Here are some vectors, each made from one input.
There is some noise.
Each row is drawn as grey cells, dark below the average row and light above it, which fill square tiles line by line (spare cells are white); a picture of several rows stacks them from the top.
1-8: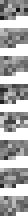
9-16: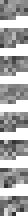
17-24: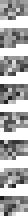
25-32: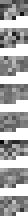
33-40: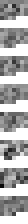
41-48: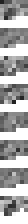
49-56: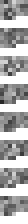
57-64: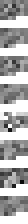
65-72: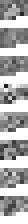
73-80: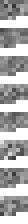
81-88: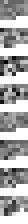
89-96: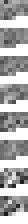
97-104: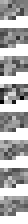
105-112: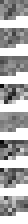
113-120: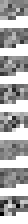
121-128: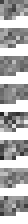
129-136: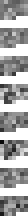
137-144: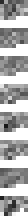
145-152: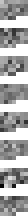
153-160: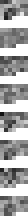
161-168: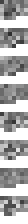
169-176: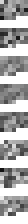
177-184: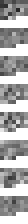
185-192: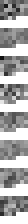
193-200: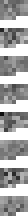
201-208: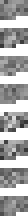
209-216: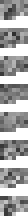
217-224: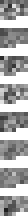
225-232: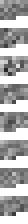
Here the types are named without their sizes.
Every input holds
either a point on a line, or three true/false values.
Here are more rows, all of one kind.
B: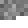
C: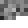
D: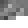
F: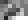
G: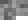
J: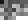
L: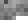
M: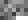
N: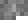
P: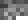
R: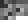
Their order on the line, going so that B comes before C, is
B, F, L, J, R, C, M, N, P, G, D.
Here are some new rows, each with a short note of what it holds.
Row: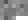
a point on a line
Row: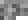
three true/false values
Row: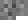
three true/false values
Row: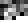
a point on a line
